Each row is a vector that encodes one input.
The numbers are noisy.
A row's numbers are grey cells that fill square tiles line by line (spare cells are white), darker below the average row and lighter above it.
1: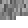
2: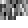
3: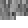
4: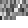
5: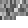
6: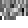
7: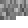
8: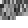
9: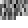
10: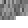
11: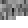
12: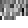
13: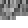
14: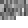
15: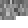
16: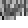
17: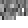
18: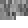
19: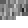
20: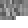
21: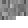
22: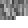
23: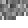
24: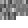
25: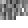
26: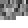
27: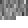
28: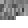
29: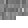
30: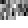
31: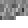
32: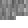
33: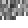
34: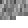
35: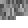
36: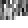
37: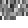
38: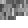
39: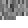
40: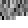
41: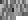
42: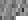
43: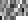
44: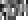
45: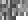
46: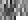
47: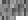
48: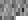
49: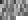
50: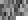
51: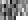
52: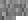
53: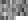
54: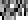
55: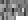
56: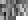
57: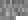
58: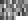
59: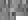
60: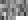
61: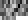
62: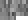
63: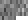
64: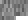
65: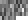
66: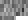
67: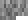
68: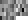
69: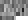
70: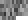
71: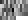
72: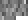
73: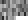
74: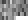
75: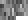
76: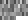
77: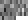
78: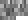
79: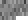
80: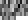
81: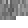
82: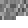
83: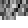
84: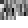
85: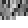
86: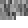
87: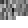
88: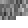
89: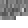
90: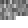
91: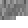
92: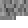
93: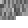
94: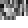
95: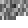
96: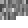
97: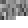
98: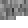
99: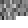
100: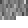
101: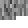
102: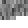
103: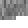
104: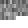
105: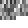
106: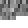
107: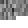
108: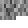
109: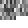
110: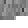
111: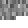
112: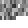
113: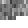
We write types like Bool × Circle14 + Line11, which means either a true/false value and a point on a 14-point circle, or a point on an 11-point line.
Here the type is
Bool × (Line4 × Line6 + Unit).
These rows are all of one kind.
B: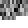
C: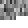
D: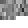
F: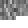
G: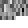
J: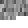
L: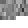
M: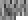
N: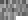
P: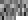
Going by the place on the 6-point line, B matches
D, F, G and L.
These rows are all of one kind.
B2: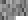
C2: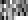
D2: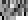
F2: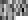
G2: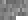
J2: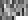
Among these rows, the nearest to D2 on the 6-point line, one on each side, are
C2 and G2.
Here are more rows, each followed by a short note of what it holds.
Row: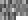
a true/false value
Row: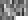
a point on a 4-point line, a point on a 6-point line and a true/false value
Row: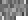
a true/false value
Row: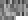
a point on a 4-point line, a point on a 6-point line and a true/false value
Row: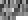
a true/false value
